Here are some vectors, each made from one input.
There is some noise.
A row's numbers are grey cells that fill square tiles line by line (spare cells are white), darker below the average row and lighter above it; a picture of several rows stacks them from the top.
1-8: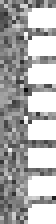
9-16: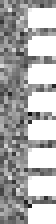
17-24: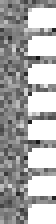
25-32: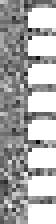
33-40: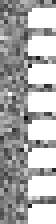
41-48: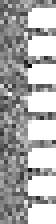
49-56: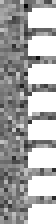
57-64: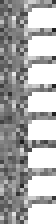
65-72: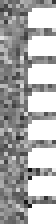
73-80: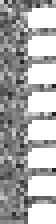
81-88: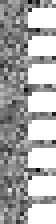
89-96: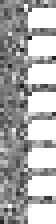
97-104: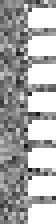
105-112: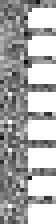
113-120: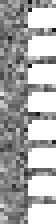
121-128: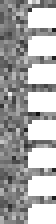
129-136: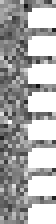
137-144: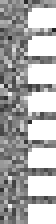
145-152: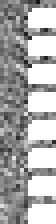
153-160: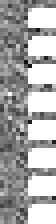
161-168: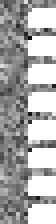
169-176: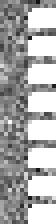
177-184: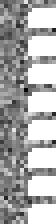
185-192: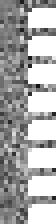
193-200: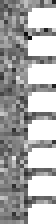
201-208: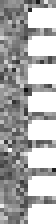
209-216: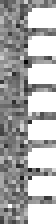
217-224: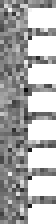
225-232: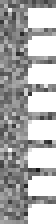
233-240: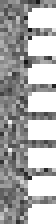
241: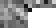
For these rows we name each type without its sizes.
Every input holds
a label, together with either a node of a tree and a true/false value, or a list of points on a line.
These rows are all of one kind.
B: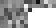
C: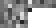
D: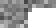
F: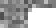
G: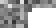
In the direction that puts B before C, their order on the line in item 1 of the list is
D, F, B, G, C.
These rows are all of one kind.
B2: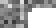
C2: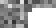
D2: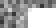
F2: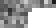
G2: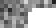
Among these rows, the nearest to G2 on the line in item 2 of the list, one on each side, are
D2 and F2.
